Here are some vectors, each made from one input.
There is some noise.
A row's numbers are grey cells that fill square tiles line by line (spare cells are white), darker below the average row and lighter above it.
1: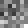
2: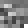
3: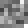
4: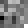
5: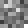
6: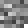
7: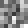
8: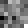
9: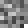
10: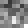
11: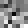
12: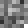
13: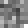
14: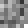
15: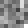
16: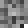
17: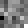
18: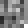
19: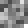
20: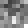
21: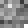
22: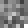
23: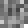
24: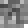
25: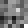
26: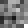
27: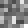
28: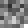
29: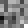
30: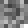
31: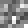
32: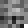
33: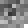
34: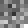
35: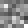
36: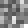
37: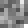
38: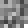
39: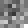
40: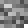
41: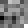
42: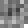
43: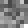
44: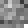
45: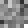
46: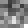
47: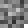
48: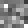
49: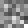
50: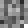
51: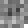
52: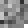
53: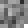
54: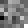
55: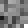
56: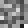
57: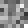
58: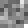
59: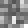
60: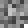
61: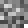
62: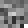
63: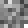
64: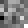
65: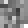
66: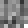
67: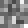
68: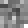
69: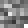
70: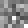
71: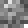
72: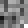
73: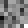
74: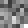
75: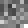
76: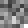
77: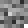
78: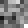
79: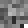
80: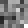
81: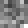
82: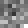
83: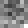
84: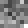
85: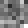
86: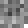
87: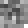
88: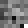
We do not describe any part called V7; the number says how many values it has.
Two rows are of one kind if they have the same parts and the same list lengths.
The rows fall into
2 kinds.
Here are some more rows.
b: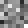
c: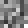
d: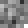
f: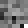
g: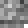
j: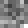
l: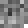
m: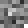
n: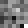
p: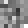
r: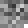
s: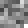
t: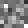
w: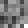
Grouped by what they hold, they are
b, c, d, f, g, m, n, w
j, l, p, r, s, t

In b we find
a point on each of two 8-point lines.
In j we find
a true/false value and a value of V7.
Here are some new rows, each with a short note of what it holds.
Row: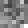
a true/false value and a value of V7
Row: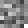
a point on each of two 8-point lines
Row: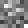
a point on each of two 8-point lines
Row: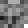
a point on each of two 8-point lines
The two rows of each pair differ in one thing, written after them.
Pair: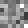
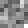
the true/false value
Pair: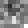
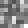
the value of V7
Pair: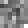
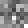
the true/false value
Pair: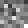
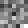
the true/false value
